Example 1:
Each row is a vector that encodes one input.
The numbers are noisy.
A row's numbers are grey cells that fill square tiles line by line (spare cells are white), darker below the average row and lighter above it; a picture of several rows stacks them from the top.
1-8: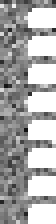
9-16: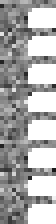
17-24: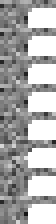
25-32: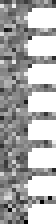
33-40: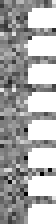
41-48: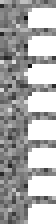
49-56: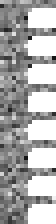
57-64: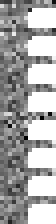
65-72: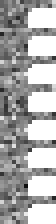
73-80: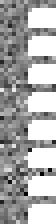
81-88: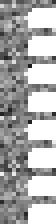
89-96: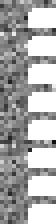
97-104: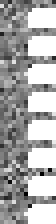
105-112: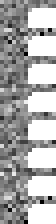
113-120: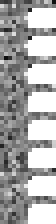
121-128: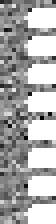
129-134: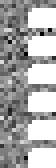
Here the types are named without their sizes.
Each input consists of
either a node of a tree, or a list of points on a line.
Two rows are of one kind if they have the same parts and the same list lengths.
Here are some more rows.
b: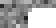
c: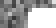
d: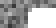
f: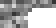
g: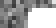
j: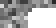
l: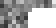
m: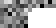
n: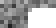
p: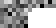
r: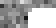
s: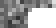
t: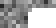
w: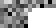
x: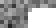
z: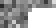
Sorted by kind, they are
b, l, r, t, z
c, d, g, n, s, x
f, j
m, p, w

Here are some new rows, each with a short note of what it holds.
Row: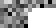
the empty list
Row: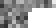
a list of two items
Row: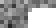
a list of one item
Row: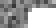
a list of one item
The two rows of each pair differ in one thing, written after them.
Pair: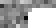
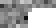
the place on the line in item 1 of the list
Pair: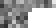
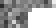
the place on the line in item 2 of the list
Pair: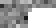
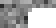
the place on the line in item 2 of the list
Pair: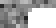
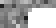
the place on the line in item 2 of the list
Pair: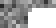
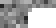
the place on the line in item 1 of the list
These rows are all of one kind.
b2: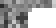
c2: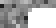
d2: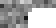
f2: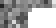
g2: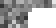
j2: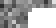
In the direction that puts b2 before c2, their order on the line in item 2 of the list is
d2, g2, b2, f2, c2, j2.
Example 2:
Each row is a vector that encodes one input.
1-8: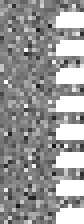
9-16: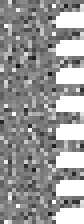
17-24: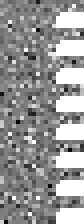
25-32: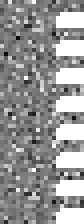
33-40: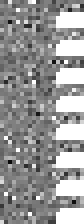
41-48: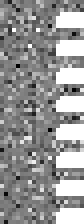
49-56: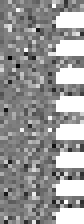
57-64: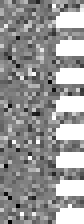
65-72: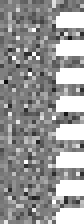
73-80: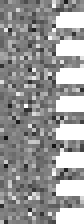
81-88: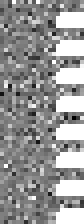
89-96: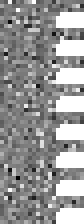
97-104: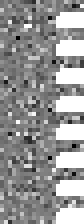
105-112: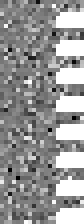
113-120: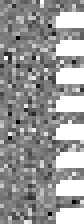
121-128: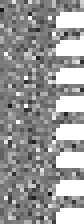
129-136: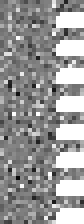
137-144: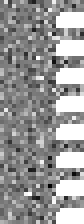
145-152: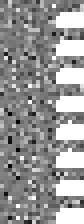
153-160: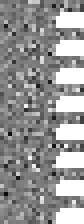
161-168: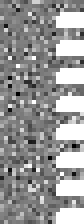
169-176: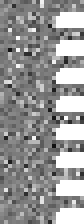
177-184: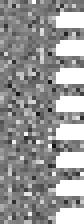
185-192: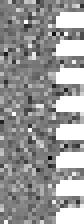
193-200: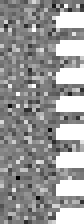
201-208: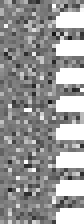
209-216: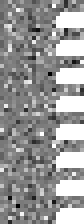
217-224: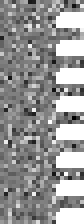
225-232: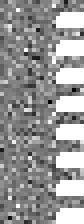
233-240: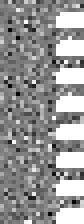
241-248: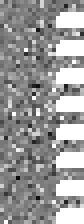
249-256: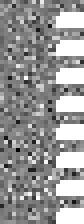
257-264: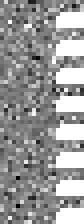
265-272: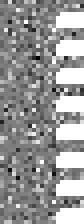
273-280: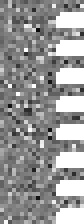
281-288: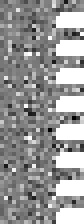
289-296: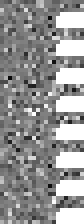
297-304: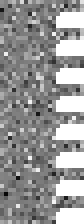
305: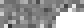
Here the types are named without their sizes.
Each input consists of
a point on a line, a node of a tree and a true/false value.
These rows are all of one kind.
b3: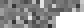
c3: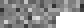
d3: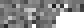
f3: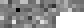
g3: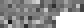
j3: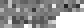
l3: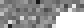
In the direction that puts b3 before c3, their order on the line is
j3, d3, b3, g3, f3, c3, l3.
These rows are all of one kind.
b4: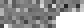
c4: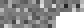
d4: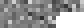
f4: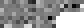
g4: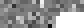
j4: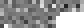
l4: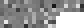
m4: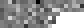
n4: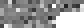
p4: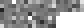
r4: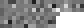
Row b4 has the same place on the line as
f4, j4 and n4.
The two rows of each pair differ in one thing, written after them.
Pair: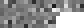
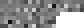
the place on the line
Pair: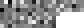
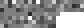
the place on the line
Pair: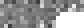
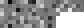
the true/false value
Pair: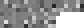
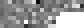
the true/false value
